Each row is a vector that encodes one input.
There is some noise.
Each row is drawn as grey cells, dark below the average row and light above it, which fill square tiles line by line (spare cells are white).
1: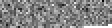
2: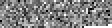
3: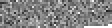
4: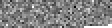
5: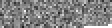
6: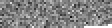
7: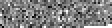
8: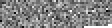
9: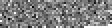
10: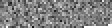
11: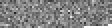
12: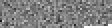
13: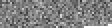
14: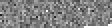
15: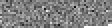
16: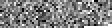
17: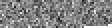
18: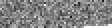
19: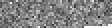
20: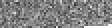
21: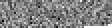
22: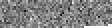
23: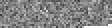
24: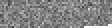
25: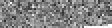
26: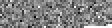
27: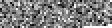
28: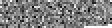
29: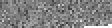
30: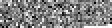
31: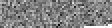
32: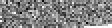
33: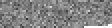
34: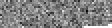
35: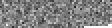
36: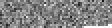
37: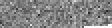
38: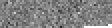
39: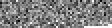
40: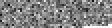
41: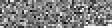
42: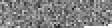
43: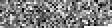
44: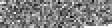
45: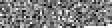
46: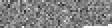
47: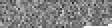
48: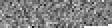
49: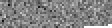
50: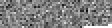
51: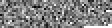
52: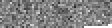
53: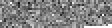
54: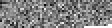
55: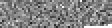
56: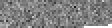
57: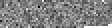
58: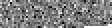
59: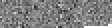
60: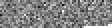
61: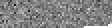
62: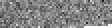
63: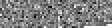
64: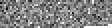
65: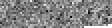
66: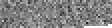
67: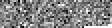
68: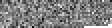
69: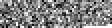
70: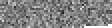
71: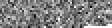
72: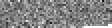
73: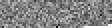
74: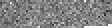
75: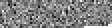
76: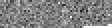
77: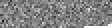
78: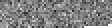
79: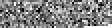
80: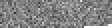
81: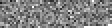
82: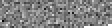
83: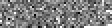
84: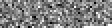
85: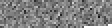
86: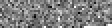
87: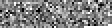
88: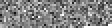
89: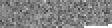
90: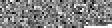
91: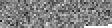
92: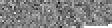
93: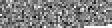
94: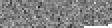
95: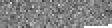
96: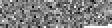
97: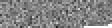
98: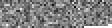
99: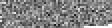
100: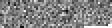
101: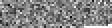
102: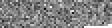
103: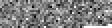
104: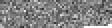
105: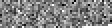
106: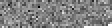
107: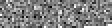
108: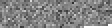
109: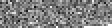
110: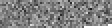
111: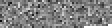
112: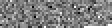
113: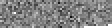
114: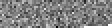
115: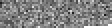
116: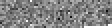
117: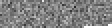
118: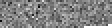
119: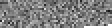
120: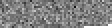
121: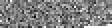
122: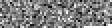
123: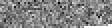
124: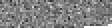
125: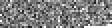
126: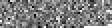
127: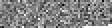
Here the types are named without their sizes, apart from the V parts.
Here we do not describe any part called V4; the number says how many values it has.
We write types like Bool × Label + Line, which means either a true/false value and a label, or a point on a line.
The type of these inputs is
List(Bool × (Line + V4)).
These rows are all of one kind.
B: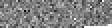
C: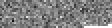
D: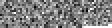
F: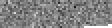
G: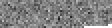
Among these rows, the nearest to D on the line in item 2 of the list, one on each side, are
F and G.
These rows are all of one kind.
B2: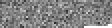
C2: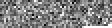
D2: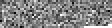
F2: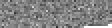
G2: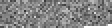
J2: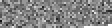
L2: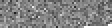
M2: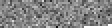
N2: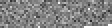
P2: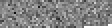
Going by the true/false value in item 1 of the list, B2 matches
D2 and J2.
